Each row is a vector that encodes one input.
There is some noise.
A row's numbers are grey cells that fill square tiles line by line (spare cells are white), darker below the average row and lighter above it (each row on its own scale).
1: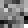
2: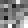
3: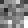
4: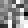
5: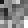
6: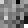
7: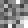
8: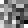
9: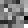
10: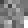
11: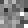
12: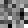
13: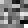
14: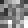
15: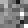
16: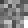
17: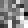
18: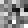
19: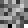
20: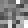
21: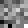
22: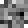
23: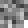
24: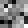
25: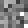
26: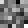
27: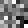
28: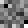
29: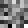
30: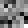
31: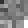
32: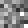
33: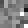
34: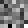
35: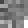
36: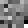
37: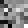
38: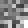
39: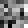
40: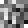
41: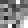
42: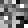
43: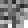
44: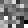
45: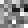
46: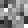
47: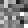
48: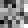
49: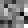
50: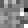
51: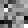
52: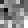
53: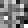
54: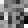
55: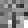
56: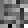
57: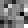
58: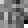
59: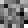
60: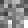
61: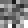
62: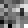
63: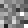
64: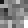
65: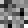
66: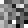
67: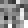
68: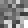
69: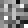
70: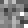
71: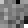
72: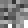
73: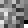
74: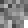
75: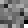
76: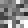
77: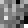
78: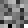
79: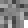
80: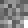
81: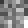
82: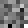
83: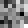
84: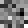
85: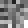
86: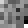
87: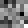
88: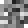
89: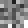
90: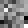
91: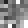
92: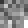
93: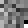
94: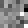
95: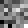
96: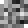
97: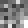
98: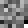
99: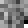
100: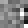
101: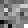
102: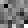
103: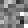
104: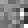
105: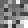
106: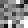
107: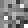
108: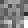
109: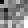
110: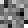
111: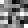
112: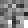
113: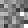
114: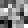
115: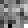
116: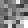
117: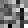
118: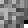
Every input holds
a point on a 6-point line, together with either a point on a 5-point line, or three true/false values.
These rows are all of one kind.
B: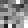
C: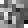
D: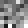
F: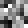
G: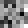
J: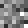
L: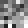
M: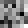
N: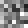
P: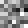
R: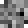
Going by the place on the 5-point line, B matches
D, F, J and L.
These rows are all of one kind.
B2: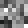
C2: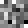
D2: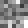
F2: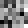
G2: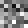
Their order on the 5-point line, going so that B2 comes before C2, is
B2, G2, F2, D2, C2.
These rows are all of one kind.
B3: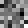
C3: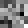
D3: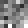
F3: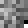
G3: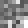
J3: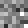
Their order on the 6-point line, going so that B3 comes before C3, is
G3, D3, J3, F3, B3, C3.
